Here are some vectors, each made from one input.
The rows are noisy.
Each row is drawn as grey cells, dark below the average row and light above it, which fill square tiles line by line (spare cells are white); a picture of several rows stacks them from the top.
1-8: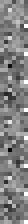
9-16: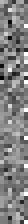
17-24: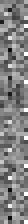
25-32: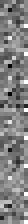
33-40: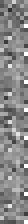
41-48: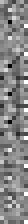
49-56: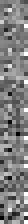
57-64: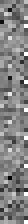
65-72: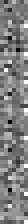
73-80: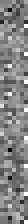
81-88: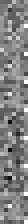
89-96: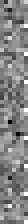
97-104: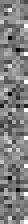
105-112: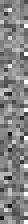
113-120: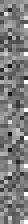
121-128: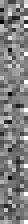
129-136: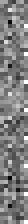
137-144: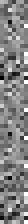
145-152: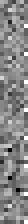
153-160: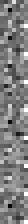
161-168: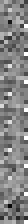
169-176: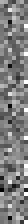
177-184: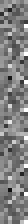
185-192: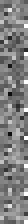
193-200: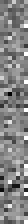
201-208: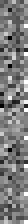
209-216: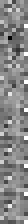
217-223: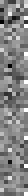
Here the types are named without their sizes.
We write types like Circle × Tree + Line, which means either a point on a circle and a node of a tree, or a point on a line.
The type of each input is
List(Circle).
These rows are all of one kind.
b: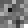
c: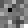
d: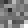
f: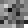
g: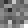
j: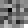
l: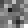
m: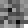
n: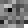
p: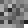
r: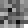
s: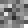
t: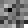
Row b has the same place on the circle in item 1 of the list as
c, d, g and l.
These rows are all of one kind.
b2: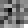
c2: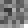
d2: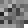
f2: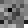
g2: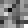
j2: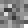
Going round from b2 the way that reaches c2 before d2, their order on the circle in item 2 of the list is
b2, c2, j2, d2, f2, g2.
